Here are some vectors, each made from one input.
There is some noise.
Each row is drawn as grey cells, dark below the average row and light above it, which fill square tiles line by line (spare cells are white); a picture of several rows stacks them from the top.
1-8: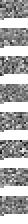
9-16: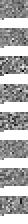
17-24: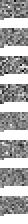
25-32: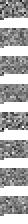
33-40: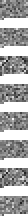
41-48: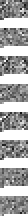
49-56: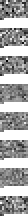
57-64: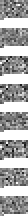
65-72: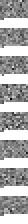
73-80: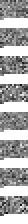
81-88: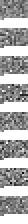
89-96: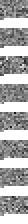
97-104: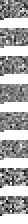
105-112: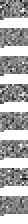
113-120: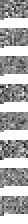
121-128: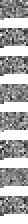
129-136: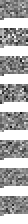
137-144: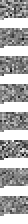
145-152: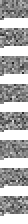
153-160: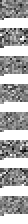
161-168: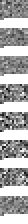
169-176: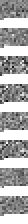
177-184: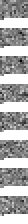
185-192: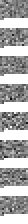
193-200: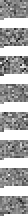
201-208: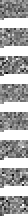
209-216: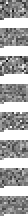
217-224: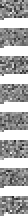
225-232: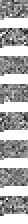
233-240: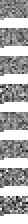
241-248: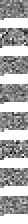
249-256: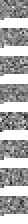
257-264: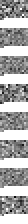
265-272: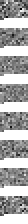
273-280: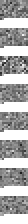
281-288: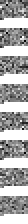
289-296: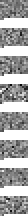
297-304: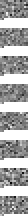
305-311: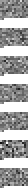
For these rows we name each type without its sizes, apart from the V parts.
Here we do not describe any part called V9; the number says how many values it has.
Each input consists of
either a point on a line, or four true/false values and a value of V9.
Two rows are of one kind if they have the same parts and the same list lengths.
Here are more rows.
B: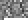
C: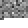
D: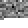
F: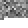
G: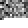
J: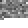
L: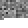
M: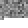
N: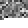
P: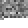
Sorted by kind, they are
B, C, D, F, J, L, M, P
G, N

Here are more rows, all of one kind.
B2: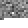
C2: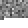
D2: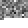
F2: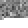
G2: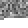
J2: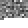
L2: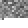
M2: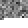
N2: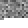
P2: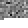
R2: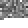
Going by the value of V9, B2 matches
J2, P2 and R2.
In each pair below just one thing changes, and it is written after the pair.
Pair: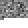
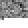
the value of V9
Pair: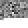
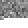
one of the four true/false values
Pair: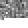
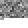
one of the four true/false values
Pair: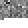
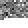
one of the four true/false values
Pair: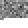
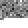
one of the four true/false values
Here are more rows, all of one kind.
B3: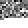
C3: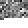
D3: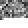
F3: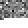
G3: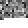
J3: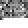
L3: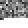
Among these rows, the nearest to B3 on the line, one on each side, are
F3 and L3.
